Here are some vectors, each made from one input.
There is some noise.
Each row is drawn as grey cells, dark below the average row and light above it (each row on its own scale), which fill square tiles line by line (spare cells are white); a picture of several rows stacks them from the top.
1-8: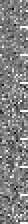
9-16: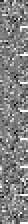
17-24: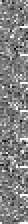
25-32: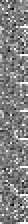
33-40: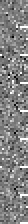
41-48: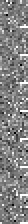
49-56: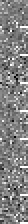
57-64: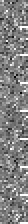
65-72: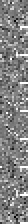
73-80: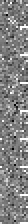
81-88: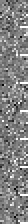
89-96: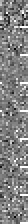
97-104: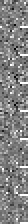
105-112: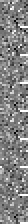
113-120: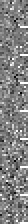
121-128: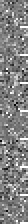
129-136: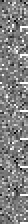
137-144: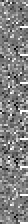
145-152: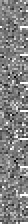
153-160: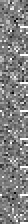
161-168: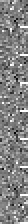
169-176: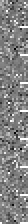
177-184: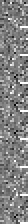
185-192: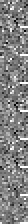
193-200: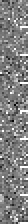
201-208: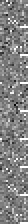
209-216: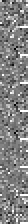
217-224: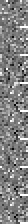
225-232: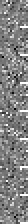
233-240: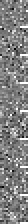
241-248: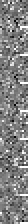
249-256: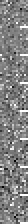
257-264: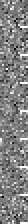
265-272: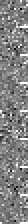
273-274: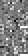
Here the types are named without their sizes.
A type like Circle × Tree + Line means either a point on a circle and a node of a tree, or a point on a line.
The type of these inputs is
Bool × Line + Tree × Tree.
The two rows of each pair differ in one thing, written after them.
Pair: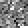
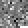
the place on the line
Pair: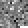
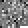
the true/false value
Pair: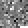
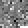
the place on the line
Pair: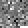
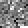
the place on the line
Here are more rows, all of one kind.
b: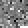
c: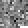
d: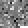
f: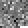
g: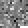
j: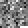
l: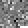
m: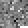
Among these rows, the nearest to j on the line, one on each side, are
f and g.
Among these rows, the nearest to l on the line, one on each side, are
b and f.
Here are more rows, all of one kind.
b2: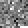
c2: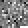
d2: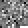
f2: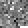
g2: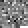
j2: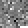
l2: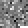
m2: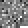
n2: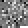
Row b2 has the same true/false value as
f2, j2 and l2.
